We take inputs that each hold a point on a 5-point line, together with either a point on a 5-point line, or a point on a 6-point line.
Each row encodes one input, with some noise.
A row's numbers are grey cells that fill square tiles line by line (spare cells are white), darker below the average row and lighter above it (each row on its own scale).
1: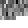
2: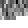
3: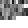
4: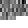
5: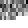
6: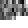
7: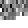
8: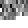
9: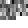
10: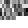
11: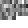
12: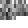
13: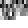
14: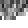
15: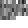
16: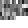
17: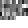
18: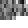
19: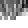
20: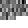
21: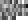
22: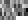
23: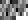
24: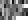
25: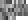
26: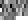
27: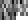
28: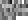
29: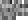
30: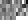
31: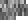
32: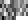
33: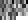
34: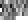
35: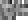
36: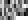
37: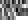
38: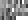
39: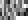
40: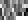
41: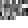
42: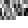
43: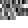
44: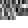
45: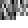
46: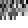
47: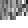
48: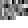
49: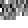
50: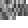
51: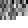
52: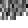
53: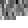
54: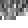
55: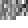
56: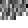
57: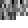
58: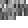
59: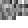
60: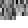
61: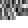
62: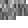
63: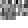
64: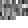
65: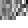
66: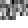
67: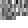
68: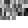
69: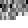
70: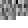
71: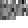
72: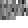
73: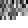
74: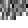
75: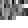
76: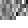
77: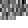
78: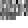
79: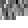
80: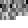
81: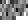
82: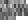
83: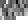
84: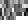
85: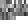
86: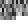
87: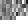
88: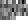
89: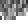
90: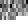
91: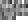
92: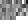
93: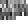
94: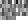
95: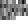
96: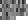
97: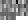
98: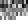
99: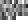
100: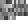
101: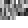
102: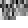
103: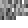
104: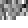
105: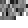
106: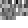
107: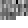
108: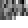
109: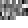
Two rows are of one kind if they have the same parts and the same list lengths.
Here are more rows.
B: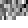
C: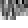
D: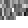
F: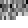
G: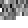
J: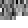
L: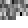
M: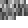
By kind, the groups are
B, D, M
C, F, G, J, L

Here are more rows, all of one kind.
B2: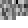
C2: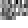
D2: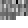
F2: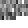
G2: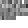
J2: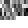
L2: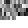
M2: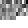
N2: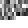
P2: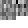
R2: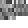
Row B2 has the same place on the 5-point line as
C2, D2 and P2.
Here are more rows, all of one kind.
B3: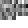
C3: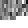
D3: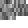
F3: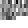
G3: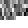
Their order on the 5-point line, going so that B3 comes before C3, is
G3, D3, B3, F3, C3.
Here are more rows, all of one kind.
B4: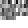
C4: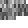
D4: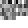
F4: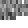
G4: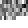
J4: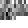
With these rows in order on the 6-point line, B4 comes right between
D4 and J4.
